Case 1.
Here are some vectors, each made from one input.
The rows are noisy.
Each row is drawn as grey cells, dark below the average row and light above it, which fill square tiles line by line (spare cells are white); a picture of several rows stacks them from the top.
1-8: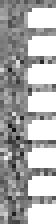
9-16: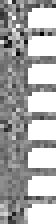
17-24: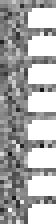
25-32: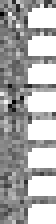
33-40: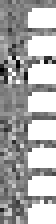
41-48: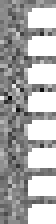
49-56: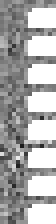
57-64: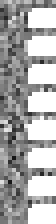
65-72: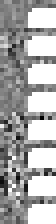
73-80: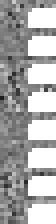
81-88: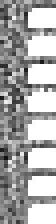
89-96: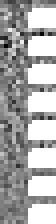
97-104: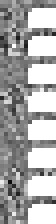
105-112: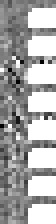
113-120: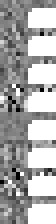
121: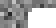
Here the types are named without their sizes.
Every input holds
either a fixed value, or a node of a tree.
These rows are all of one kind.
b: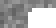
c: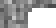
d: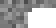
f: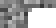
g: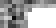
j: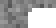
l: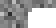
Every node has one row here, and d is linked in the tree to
c.
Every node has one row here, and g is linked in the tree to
b.
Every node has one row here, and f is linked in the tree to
j.
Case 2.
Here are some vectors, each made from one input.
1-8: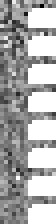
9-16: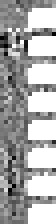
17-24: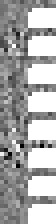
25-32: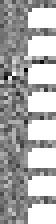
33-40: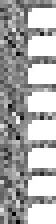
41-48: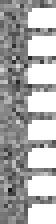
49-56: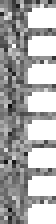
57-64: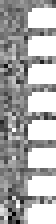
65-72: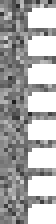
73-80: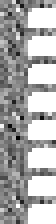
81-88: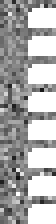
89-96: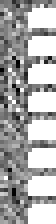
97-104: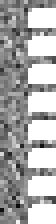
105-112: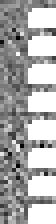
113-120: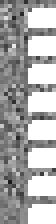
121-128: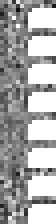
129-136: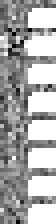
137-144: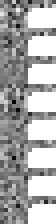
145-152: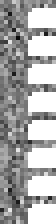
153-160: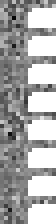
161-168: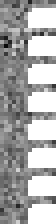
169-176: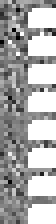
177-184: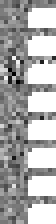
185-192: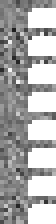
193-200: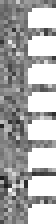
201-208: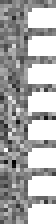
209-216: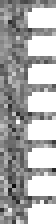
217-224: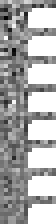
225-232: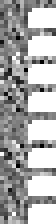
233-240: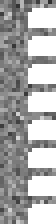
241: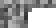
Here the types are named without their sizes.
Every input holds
either a fixed value, or a node of a tree.
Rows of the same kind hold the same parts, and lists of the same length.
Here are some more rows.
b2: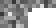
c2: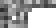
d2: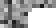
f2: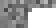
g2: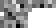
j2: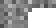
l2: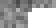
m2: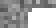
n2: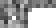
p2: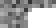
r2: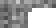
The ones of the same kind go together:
b2, c2, f2, g2, j2, l2, m2, n2, p2, r2
d2

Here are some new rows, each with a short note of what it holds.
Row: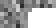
a node of a tree
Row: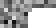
a fixed value
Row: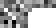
a fixed value
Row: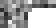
a node of a tree
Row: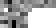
a fixed value
